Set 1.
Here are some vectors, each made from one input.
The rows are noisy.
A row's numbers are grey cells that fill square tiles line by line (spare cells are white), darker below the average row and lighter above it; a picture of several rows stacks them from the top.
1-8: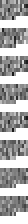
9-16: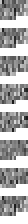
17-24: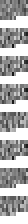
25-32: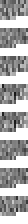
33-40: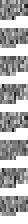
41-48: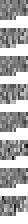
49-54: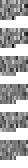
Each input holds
a point on a 5-point line.
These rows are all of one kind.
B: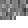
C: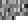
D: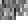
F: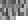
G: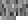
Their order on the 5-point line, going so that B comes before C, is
D, F, B, G, C.
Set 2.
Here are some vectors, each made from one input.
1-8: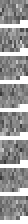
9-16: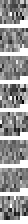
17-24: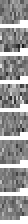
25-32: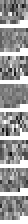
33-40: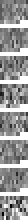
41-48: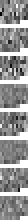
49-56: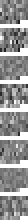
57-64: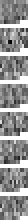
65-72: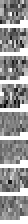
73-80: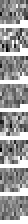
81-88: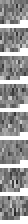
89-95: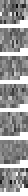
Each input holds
either a fixed value, or three true/false values.
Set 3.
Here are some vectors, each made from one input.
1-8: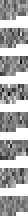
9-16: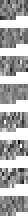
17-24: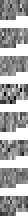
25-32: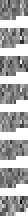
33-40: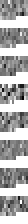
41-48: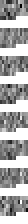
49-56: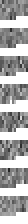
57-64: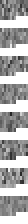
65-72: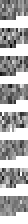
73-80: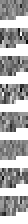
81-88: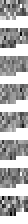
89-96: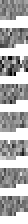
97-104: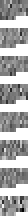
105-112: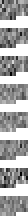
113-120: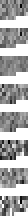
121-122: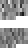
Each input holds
a node of a 16-node tree.
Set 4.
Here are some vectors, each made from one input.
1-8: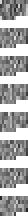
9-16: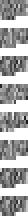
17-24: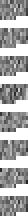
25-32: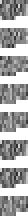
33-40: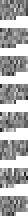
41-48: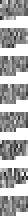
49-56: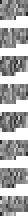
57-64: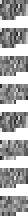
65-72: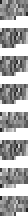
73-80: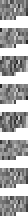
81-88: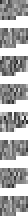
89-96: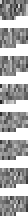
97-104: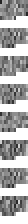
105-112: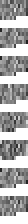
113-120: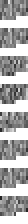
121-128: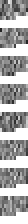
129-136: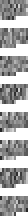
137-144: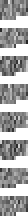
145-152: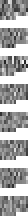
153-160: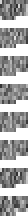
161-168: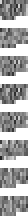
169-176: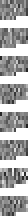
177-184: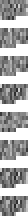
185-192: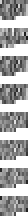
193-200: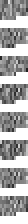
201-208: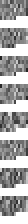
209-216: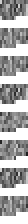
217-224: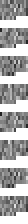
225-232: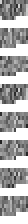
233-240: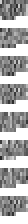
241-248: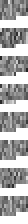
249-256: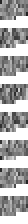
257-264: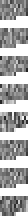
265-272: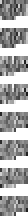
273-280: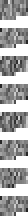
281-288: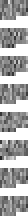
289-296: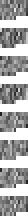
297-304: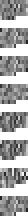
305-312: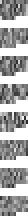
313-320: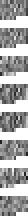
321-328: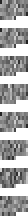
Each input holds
a node of a 10-node tree.
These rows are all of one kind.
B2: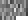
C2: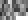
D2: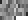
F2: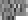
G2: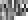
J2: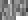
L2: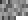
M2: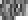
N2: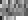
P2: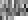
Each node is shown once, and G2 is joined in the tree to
P2.
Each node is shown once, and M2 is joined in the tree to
F2.
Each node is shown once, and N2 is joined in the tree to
D2 and P2.
